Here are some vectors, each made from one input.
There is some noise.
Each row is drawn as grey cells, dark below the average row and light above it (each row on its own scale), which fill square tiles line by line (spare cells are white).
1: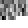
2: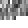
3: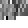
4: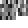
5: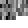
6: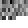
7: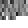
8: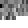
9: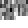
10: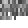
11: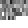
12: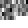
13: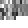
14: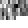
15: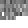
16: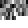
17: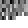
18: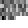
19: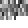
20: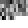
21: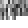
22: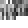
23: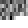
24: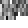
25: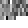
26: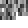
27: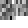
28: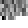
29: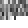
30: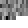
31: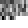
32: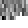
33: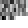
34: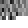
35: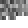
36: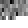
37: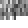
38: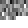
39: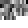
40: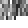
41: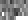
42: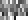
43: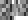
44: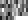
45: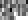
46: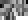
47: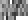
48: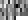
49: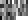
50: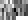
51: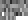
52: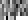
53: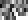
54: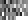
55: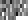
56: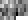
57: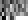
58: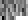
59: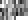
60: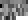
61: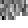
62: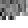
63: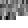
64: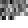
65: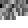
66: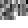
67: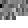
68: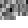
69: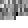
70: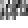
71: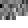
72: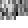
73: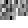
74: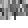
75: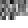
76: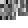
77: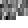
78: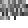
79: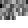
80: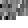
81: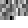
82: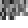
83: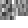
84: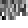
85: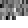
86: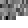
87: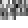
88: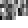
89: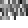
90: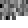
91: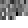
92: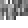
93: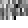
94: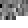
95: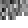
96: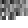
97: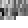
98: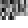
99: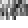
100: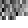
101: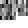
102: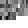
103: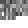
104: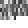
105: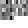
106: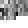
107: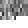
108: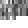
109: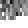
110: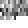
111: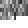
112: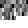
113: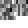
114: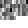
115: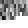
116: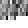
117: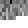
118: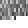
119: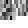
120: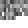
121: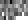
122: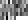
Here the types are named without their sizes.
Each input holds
either a point on a circle, or a label, or a point on a line.
